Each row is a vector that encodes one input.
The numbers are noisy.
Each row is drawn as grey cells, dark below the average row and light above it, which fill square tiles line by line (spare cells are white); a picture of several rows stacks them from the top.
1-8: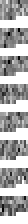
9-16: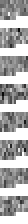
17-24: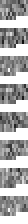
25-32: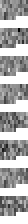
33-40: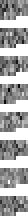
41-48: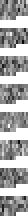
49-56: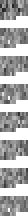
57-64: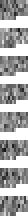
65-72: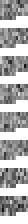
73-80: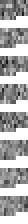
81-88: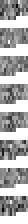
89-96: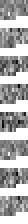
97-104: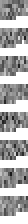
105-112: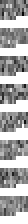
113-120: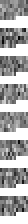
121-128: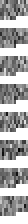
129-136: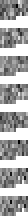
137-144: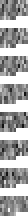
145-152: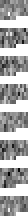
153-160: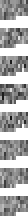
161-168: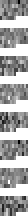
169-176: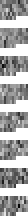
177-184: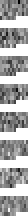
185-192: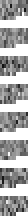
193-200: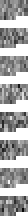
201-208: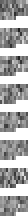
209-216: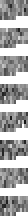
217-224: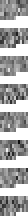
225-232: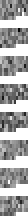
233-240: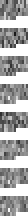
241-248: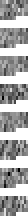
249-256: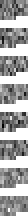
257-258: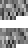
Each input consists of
either a point on an 11-point line, or a node of a 12-node tree.
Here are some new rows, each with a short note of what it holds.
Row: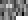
a point on an 11-point line
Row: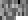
a node of a 12-node tree
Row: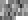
a node of a 12-node tree
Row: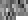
a node of a 12-node tree
